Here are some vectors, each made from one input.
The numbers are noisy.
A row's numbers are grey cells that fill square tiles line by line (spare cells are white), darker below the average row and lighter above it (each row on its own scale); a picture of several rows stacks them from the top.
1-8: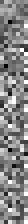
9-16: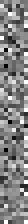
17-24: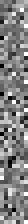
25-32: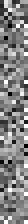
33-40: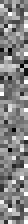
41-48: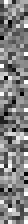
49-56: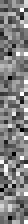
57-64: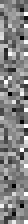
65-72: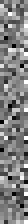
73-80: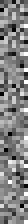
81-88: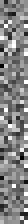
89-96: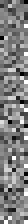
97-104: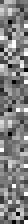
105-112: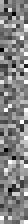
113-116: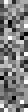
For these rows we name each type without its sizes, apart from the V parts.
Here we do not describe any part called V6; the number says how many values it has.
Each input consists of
a value of V6, together with either a label, or three true/false values.
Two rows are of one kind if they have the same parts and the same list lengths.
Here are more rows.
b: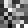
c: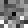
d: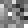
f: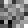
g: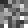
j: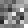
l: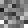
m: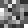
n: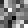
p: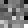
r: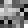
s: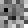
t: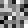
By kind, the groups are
b, d, f, j, n, r, s, t
c, g, l, m, p

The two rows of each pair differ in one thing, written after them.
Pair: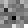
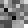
one of the three true/false values
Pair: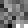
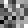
the value of V6
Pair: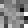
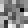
the value of V6
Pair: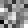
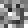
one of the three true/false values
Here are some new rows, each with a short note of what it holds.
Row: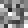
three true/false values and a value of V6
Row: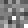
a label and a value of V6
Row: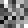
three true/false values and a value of V6
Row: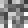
three true/false values and a value of V6
